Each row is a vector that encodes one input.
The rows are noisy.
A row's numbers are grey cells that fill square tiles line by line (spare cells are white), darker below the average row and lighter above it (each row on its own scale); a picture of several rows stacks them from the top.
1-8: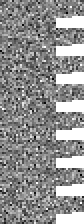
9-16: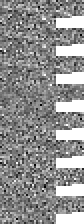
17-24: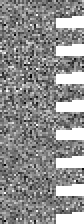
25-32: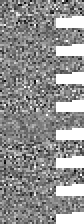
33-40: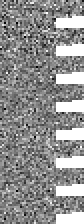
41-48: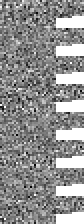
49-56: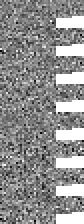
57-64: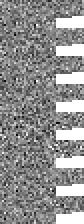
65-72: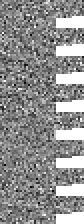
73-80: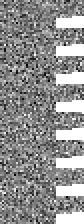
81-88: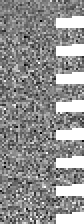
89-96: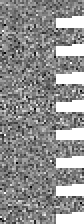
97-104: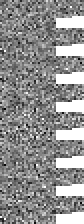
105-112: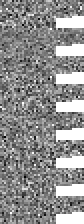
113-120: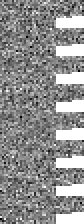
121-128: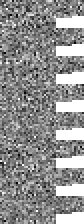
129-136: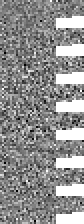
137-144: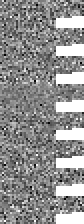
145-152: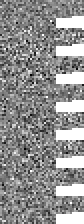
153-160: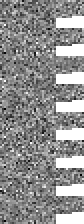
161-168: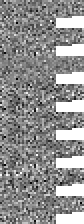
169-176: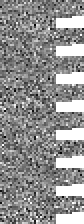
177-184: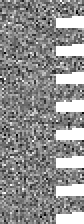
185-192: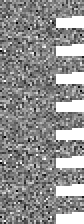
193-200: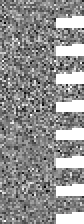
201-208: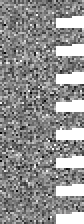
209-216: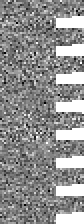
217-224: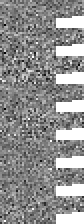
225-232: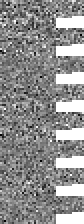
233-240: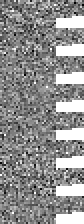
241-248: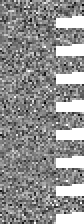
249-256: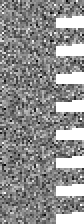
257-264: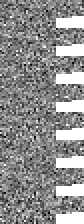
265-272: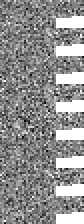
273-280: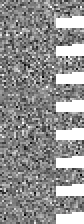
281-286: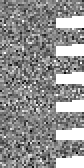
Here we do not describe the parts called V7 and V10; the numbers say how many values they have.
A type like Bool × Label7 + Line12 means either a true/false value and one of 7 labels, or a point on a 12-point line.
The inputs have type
Bool × (Circle8 + V10) × V7 + Tree11 + Unit.
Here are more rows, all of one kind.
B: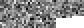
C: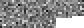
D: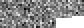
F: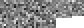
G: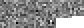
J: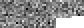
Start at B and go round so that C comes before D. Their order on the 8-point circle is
B, F, G, J, C, D.
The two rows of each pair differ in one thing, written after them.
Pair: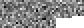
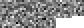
the value of V7
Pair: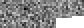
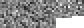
the true/false value
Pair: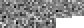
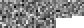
the true/false value
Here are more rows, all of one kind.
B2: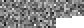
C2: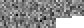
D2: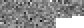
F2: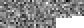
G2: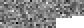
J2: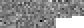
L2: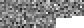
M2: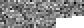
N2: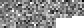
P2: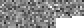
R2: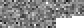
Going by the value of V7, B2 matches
P2 and R2.
